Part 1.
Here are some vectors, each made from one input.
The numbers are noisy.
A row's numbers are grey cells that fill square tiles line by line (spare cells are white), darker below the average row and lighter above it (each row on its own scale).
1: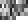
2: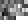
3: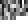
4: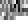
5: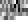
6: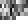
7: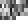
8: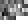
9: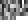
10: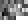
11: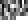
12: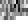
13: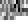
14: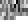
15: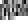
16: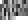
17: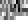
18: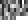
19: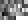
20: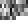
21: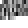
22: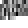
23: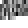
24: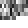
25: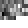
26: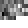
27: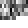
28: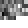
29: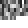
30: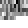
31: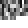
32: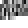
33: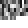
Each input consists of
one of 5 labels.
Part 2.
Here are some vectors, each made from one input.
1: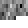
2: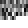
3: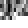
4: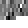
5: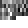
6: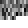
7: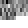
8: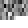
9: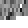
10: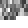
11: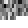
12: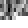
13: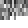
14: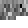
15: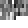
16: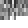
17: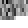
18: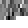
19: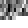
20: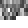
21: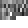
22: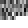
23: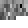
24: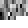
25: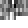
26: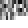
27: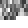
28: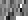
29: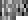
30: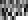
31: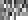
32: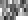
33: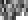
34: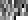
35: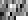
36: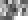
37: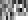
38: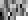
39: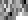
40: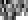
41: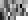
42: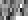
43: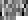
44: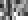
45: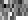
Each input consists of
one of 9 labels.
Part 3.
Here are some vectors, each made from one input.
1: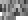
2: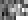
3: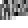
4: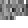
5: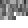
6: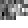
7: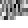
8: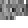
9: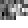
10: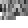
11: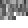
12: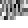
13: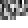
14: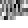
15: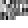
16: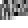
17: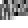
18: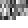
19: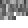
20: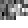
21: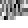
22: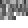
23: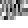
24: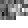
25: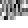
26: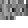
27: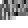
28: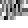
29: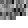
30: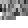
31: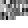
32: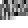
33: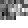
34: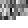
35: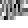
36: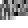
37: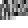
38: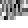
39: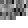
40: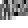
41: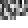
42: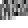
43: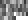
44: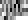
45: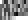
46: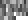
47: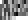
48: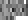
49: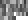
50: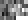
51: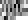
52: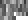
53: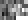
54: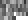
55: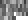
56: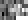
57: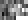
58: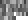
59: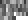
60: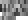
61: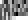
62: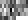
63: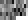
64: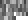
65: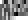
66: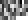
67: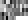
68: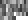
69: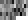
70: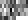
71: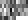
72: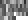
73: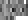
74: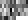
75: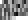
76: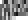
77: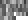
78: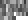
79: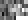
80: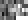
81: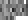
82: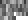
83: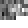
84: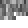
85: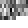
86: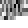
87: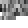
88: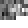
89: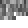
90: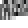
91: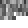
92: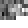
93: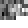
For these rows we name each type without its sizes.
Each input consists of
a label.
